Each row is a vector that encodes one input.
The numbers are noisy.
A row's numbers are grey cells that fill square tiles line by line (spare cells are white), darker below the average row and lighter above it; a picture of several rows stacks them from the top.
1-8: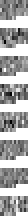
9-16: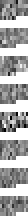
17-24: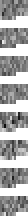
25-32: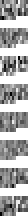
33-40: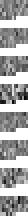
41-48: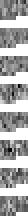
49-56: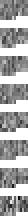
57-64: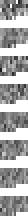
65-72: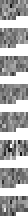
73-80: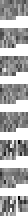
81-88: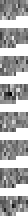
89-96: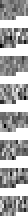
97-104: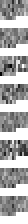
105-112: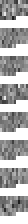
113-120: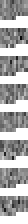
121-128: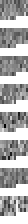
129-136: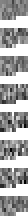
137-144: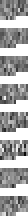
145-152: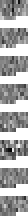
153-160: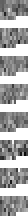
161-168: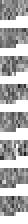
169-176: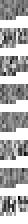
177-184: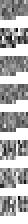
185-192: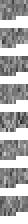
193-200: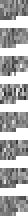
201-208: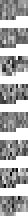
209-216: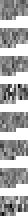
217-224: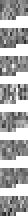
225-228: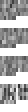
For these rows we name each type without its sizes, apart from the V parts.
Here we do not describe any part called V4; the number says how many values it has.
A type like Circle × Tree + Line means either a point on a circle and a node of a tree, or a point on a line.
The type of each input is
Circle + (Label + Line) × V4.
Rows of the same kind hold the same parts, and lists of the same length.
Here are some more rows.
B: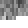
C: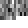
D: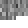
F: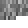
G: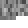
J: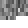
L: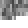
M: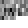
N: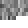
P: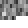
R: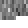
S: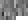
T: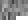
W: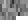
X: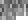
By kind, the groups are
B, G, J, N, P, T, W, X
C, M
D, F, L, R, S

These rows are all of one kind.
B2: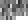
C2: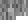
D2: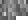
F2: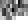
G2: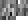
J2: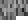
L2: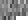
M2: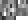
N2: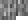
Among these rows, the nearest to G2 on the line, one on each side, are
C2 and N2.
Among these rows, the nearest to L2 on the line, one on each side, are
F2 and N2.
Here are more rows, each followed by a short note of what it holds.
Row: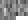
a label and a value of V4
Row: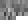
a point on a line and a value of V4
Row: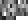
a point on a line and a value of V4
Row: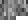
a point on a line and a value of V4
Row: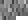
a point on a line and a value of V4
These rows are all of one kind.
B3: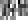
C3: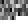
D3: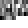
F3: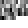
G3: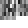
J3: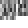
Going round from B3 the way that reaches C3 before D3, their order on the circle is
B3, G3, C3, F3, D3, J3.
